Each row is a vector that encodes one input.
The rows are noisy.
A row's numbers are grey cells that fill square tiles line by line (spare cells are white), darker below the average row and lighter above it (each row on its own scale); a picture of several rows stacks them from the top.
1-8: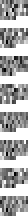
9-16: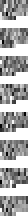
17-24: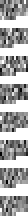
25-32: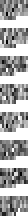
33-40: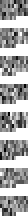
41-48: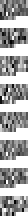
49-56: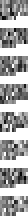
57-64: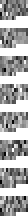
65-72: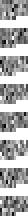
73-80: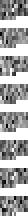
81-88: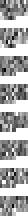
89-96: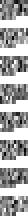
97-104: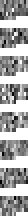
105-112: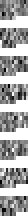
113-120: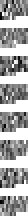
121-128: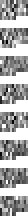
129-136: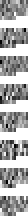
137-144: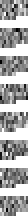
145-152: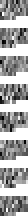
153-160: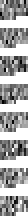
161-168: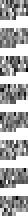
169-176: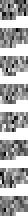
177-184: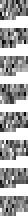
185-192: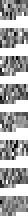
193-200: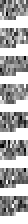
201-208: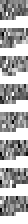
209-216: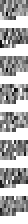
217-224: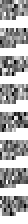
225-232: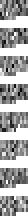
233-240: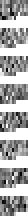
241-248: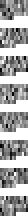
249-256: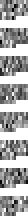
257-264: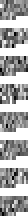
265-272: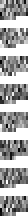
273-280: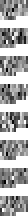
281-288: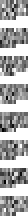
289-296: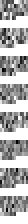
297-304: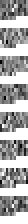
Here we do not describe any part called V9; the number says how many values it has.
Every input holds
a list of up to two items, each a true/false value and a value of V9.
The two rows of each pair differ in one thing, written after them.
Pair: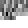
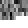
the value of V9 in item 2 of the list
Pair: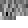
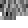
the true/false value in item 1 of the list
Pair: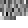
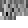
the value of V9 in item 1 of the list
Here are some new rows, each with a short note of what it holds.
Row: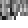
the empty list
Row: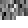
a list of two items
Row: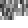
a list of two items
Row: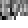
the empty list
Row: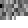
a list of two items
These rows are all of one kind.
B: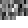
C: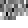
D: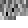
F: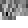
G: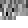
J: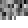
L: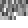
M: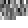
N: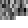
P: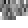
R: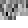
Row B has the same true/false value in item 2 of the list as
C, F, G and P.
